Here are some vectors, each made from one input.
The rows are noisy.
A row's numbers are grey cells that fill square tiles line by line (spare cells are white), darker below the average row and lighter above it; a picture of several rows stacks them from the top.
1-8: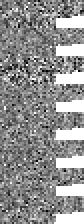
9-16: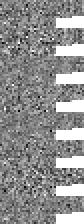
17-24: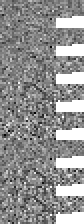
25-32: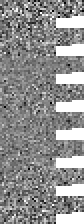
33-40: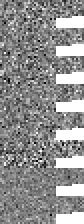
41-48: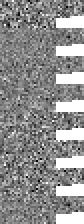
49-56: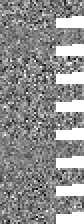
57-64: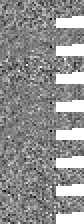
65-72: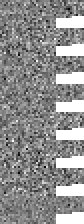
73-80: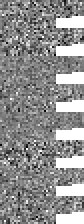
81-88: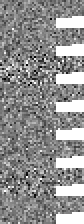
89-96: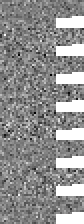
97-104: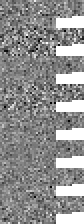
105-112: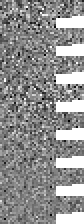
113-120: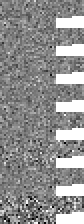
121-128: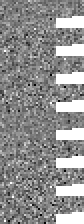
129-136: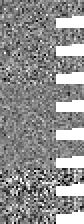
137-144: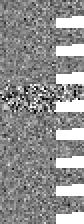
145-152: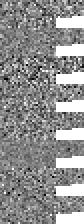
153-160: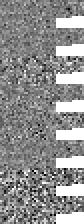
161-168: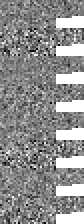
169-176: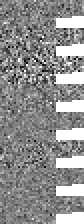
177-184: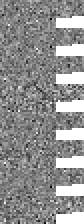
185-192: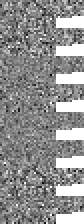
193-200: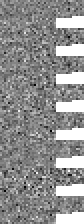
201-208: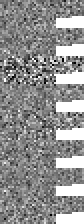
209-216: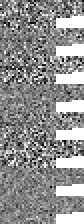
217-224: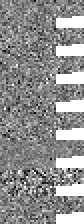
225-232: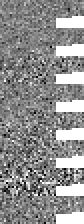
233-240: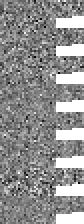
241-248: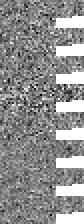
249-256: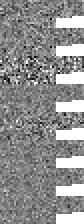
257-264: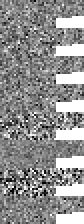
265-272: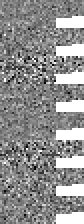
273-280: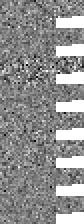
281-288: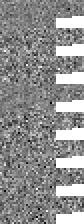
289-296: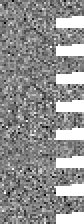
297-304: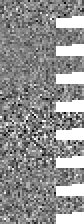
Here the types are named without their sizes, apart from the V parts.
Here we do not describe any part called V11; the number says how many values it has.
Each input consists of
a point on a line, together with either a point on each of two circles, or a list of values of V11.
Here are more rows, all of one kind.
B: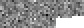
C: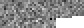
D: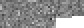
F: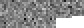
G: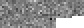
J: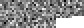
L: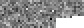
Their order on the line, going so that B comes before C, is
B, J, F, D, G, L, C.
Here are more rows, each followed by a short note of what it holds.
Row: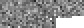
a point on a line, together with the empty list
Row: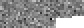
a point on a line, together with a list of two items
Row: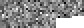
a point on each of two circles and a point on a line
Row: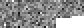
a point on each of two circles and a point on a line
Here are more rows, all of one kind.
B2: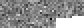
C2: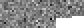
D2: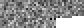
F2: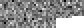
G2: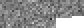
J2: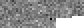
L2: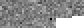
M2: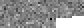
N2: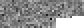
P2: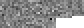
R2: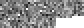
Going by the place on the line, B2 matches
J2, L2 and R2.
